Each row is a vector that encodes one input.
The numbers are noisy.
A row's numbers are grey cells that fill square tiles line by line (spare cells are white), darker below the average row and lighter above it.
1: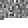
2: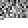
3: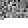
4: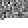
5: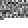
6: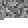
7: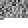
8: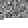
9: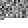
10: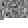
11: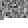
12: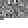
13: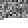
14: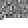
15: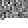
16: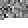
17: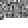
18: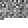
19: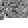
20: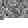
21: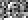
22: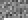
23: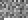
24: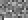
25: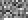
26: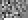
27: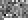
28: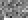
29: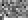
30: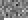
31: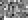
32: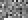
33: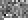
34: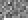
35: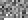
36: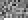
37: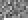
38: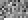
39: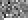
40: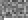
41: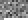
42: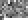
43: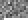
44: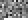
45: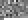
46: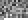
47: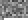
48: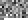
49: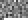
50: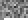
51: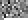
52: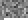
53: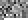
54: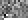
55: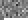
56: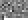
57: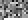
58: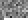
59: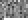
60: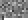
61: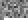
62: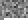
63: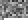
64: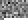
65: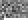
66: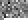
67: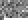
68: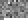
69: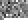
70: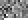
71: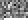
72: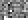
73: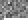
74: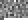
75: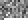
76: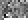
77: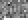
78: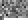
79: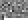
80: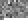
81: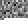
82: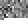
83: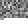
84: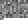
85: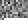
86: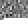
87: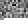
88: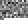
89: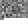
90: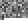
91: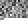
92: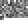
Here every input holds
either a point on a 9-point circle, or a node of a 10-node tree.
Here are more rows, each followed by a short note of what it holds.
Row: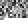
a point on a 9-point circle
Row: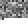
a node of a 10-node tree
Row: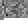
a node of a 10-node tree
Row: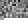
a point on a 9-point circle
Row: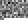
a point on a 9-point circle
